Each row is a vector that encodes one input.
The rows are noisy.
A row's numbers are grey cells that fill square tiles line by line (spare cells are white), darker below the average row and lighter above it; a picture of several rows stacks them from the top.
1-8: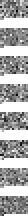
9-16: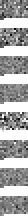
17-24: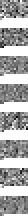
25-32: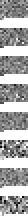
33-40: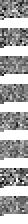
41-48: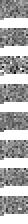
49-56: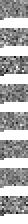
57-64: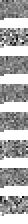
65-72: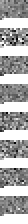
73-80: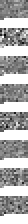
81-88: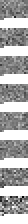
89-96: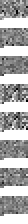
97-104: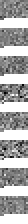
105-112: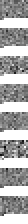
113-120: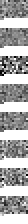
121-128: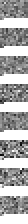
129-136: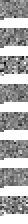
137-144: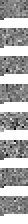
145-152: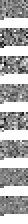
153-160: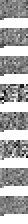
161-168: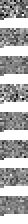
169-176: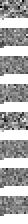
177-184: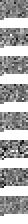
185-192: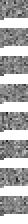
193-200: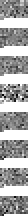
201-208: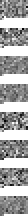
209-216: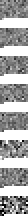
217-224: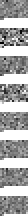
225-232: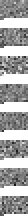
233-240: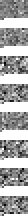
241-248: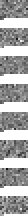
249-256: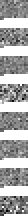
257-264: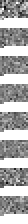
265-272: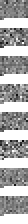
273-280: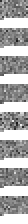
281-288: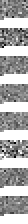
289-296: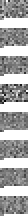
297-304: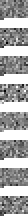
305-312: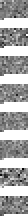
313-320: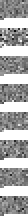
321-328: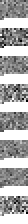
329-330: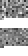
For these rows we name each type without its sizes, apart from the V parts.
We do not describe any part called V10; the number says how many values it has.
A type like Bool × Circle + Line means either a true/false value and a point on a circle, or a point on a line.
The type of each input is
Line + List(Label × V10).
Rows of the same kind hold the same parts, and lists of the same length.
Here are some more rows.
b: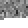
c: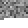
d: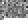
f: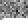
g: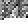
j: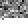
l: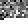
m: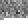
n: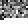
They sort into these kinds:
b, c, f, m
d, l
g
j
n

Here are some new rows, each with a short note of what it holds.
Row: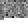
a list of one item
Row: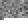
a list of two items
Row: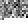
the empty list
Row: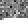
a list of one item
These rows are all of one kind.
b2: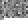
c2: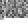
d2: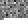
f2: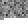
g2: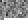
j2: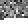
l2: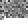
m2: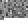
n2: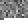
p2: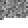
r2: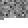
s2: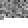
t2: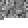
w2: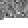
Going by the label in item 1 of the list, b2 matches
f2, j2 and r2.
